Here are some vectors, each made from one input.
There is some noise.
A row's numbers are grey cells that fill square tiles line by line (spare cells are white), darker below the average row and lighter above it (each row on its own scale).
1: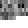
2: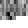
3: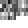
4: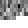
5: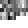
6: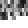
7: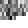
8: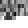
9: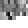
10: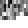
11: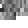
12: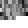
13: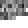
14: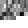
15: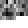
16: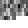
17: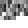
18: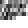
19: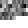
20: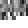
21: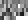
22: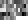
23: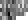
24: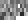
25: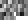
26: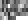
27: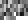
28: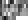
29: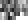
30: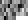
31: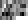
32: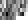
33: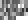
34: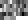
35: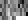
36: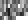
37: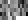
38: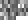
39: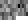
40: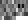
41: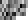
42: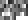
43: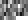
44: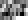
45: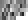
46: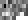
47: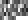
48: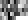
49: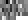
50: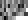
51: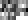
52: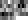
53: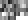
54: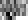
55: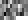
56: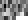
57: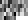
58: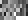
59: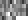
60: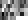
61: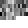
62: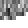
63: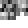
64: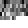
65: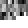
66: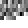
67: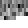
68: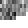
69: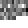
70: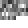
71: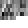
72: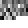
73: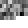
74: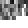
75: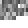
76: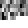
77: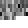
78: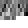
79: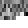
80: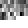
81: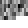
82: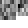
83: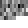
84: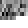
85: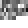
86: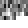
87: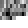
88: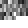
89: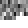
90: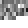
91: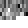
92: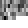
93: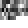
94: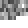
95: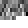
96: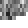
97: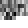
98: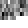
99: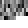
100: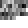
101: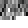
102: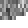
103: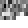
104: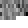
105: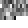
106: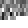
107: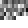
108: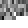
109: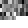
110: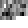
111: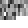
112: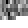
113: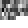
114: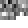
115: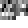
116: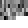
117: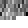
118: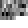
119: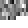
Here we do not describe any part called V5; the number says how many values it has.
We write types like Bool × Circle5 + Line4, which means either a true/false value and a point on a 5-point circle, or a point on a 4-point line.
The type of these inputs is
Line6 × (Line6 + V5).
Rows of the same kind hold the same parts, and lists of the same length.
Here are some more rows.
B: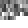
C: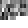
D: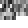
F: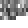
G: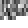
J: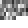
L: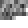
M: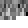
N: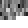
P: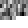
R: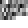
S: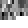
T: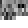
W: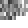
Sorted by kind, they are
B, G, L, M, N, P, T
C, D, F, J, R, S, W

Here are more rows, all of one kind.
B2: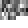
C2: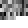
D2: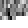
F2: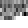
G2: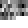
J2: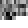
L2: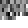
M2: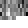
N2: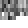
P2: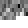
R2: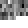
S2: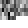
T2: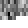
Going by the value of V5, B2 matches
D2, G2 and J2.
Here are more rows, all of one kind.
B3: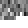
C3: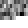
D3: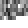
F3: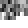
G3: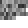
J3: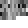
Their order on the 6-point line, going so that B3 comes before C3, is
F3, D3, B3, G3, C3, J3.
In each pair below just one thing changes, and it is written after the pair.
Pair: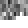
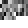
the value of V5
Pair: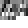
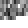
the value of V5
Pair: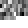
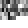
the place on the 6-point line
